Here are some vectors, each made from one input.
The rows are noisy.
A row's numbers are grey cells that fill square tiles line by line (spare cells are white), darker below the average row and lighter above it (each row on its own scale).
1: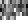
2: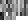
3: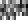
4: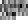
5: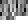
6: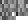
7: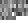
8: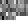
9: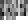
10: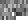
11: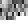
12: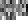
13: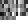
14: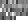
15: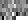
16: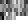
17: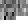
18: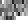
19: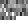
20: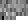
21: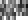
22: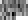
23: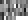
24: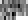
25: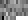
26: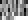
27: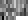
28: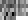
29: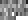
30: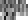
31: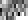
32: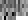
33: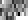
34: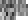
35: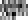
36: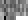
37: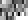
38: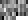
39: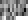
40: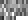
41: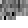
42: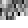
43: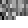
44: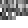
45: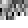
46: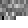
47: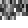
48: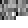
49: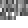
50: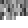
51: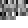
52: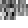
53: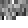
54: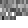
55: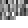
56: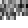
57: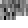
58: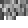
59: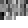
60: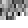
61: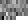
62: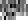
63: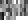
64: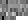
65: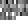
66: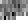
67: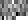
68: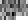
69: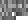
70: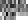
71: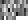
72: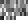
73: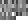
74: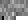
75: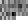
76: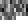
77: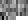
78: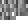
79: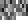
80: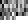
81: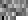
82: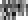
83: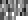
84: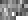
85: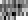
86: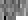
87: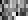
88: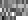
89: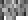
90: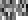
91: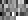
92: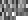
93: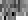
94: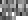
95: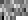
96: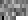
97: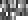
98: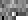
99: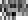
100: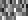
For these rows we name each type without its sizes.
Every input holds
either four true/false values, or a list of points on a line.
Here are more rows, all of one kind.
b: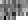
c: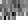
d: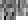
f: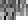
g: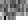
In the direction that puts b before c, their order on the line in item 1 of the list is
b, c, g, f, d.
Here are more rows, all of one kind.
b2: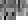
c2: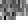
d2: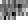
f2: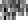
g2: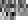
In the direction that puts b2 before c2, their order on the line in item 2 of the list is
d2, b2, c2, f2, g2.
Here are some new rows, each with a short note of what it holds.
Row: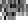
a list of two items
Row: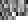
four true/false values
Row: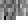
a list of two items
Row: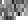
the empty list
